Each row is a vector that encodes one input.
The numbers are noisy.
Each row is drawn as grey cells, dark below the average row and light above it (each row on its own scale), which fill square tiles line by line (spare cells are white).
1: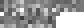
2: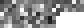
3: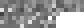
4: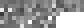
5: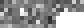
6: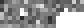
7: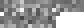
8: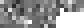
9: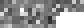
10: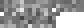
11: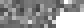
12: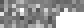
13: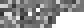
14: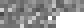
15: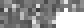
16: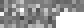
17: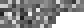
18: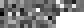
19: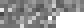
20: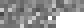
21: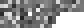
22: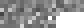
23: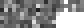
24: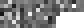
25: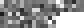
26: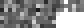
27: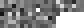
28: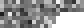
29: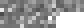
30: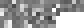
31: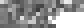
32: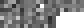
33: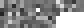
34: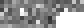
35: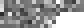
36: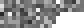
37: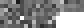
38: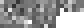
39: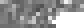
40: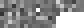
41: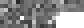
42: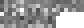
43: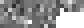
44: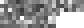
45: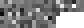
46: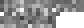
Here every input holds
a node of a 7-node tree.
